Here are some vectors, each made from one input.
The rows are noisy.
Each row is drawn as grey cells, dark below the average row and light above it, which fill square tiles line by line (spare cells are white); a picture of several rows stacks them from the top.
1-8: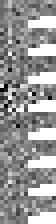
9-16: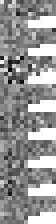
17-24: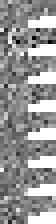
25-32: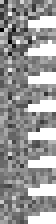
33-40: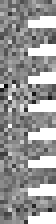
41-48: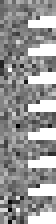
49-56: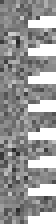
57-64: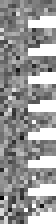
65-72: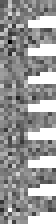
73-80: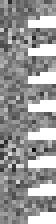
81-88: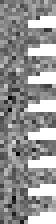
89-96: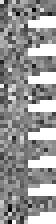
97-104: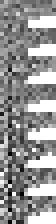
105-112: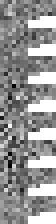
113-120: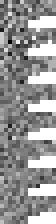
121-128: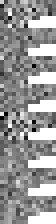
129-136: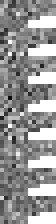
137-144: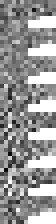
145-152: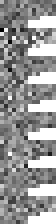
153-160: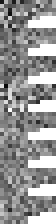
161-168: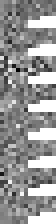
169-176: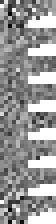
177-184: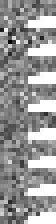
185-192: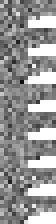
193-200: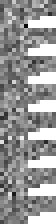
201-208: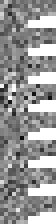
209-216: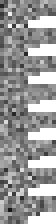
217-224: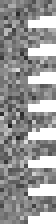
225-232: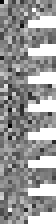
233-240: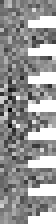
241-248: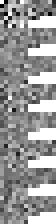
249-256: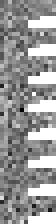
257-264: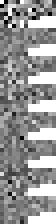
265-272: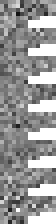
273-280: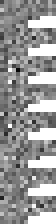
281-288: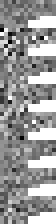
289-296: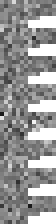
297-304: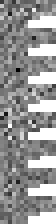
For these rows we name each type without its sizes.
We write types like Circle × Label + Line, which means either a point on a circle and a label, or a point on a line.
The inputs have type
(Circle + Line) × Line.
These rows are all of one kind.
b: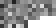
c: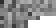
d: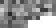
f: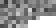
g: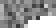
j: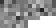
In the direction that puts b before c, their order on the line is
d, g, j, f, b, c.
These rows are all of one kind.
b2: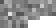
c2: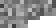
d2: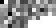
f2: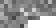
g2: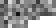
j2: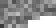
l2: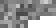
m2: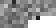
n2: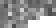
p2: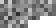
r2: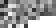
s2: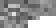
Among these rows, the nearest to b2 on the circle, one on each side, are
f2 and p2.
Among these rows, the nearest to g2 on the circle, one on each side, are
l2 and p2.
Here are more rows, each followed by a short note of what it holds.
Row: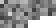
a point on each of two lines
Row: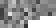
a point on each of two lines
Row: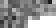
a point on each of two lines
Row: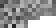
a point on a circle and a point on a line
